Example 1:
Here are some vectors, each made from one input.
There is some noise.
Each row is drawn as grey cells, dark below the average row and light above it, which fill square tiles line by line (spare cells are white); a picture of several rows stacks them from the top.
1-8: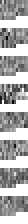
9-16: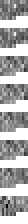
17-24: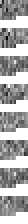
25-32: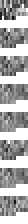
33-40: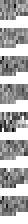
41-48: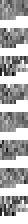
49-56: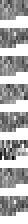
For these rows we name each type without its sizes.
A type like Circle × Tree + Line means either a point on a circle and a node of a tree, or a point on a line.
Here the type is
Bool × Bool × Bool + Unit.
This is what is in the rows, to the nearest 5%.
About 10% of them hold a fixed value. The rest hold three true/false values.
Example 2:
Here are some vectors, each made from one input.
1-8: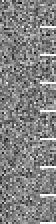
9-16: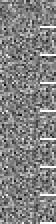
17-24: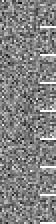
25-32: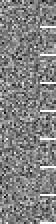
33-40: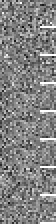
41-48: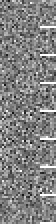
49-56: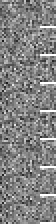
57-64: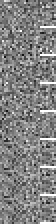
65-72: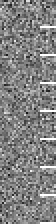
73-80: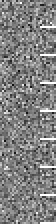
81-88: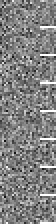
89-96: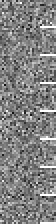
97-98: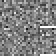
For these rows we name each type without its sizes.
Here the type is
Bool × Bool × Bool × Bool.
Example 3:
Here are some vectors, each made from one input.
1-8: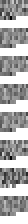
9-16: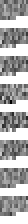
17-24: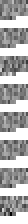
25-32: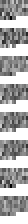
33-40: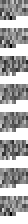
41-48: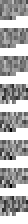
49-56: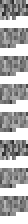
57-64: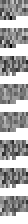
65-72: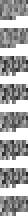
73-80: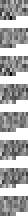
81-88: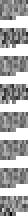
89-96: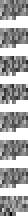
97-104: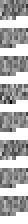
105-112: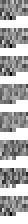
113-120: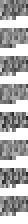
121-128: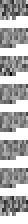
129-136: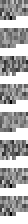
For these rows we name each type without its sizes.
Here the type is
Line.
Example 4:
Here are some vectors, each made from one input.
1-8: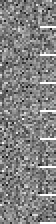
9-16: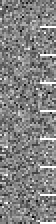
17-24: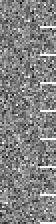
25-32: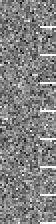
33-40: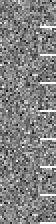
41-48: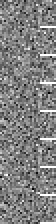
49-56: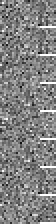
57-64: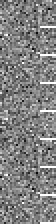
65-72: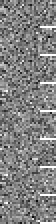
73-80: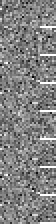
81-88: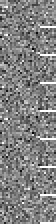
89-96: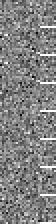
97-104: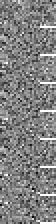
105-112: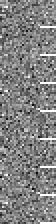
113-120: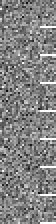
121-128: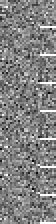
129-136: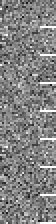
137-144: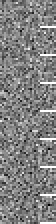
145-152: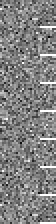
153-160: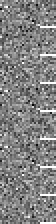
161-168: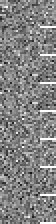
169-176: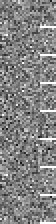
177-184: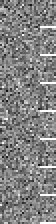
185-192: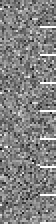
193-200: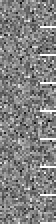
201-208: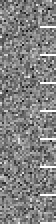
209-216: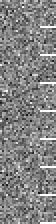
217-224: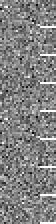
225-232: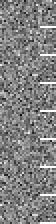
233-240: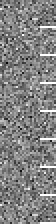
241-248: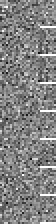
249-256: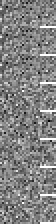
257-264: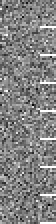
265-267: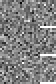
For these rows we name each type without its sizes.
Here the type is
Circle.
